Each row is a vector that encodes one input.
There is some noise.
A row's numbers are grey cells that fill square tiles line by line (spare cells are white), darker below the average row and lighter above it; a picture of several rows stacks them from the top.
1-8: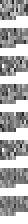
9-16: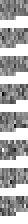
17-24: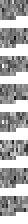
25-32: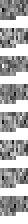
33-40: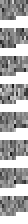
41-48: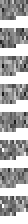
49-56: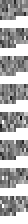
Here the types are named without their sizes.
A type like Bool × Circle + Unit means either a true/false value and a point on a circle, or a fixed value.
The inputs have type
Bool × (Tree + Unit).
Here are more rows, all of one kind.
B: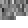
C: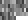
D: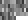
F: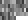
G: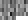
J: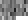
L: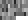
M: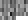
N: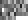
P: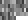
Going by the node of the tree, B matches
C, D, F and P.
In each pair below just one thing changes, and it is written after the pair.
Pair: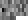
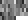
the true/false value
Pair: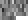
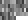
the true/false value
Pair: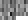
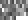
the true/false value
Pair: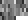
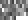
the node of the tree
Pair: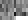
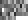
the true/false value
